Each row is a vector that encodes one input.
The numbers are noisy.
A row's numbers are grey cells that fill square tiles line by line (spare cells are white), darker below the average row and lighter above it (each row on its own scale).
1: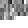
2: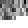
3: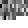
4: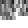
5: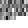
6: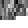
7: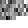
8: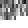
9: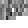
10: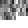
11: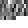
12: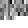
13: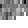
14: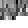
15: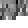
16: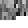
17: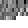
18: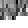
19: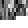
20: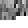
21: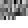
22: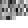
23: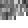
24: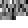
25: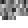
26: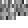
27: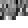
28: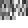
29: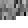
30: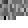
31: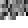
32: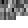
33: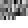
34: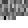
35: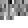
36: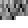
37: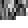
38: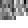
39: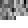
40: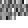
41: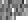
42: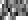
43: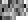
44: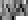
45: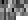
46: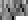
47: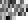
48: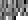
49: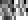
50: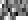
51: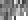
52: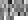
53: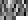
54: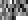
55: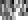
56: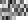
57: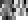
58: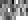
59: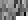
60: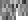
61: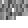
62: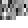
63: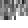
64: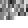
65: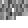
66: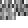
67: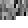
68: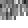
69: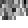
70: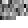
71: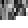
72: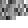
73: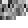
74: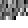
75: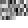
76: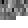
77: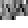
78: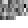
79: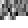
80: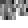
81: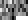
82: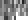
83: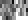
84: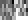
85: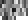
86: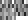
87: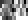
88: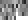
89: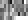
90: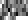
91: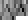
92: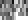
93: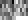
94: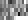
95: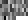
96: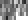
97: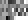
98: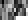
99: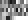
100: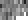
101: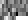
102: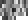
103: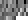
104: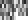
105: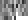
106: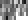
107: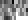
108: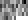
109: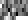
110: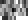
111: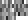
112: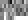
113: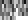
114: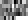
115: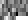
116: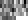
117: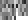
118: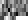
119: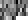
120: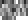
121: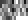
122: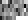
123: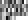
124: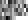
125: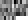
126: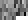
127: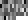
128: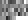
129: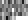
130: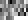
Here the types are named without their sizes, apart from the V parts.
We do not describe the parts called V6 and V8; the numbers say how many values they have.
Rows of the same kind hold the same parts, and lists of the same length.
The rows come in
2 kinds.
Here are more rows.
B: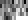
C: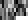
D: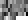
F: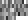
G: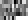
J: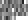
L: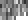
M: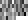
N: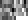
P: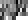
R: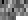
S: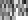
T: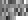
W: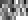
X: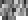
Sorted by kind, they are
B, F, J, L, M, N, S, T, W, X
C, D, G, P, R

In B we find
a node of a tree, a true/false value and a value of V8.
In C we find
a true/false value, a value of V6 and a value of V8.
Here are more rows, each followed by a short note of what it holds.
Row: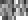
a node of a tree, a true/false value and a value of V8
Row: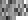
a node of a tree, a true/false value and a value of V8
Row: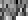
a true/false value, a value of V6 and a value of V8
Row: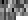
a true/false value, a value of V6 and a value of V8
